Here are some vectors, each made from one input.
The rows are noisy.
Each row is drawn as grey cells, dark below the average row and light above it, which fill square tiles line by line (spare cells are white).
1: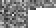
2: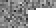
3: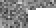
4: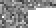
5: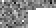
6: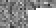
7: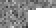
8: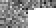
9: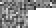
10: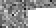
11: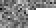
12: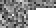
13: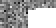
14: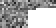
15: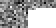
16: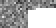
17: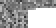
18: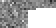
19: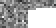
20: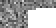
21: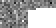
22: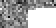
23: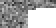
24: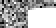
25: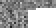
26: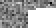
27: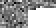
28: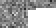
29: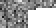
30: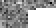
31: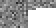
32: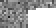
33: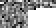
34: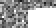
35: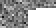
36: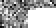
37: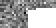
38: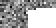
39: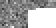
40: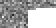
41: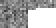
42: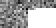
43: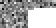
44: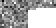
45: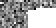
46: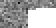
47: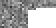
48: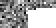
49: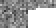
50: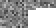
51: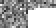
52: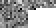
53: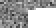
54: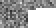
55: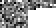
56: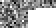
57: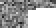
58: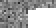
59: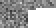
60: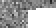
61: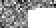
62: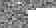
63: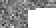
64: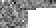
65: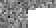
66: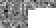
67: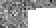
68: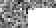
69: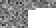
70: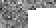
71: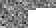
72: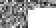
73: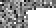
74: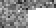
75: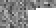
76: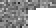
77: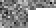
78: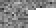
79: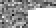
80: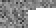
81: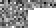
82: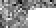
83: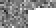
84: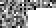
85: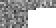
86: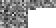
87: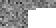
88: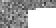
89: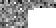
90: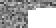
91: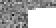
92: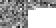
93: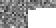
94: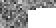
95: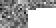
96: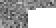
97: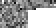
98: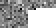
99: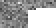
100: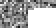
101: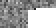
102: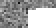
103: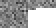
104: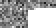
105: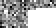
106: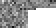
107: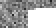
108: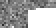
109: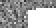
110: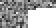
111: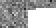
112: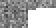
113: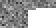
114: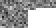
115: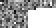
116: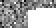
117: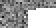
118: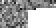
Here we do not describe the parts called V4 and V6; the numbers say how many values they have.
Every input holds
a point on a 5-point line, together with either a true/false value and a value of V4, or a value of V6.
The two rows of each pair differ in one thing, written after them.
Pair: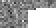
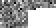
the value of V4
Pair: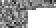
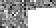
the value of V4
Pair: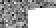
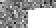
the place on the 5-point line
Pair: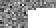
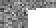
the value of V4
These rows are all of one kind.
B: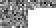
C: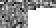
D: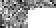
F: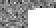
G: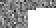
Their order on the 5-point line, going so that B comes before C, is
F, B, G, C, D.
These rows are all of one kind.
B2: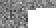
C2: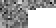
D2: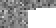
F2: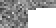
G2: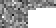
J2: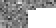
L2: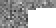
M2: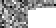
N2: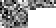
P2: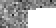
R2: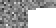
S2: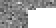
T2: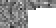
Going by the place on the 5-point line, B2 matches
G2, L2 and M2.
